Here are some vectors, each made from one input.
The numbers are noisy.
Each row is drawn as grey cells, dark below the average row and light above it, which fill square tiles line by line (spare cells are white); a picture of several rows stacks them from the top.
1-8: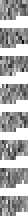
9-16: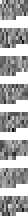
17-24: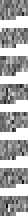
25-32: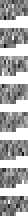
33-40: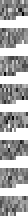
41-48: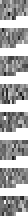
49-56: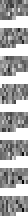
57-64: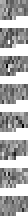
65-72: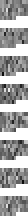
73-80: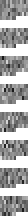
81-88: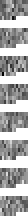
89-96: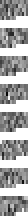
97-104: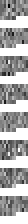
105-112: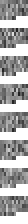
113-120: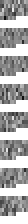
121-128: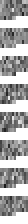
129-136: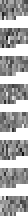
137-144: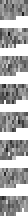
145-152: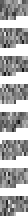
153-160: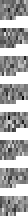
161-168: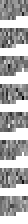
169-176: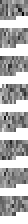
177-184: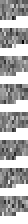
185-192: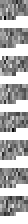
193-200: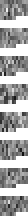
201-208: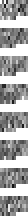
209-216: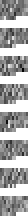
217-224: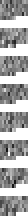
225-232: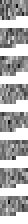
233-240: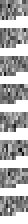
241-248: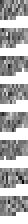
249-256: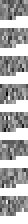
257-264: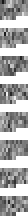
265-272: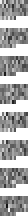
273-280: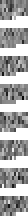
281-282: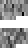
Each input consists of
a node of a 12-node tree, together with either a point on a 4-point line, a point on a 5-point line and a true/false value, or a node of each of two 12-node trees.
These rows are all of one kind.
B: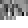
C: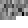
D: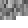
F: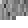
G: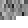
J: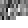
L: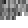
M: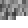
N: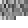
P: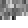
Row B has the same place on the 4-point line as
L, N and P.
